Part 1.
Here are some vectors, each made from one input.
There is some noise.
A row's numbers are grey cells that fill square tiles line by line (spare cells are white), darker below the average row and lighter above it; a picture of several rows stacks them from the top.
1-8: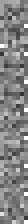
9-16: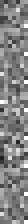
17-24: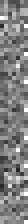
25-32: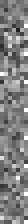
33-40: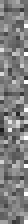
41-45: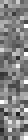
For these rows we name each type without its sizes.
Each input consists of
a point on a line.
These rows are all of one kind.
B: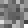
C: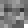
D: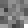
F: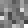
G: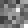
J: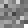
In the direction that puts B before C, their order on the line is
F, B, J, C, D, G.
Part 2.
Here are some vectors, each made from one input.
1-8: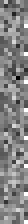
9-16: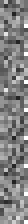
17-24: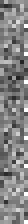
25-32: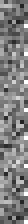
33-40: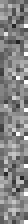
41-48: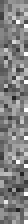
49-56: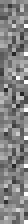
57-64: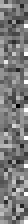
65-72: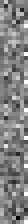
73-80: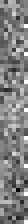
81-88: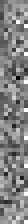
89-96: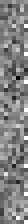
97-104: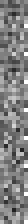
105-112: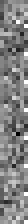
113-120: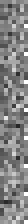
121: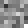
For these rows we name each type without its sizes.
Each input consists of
four true/false values.
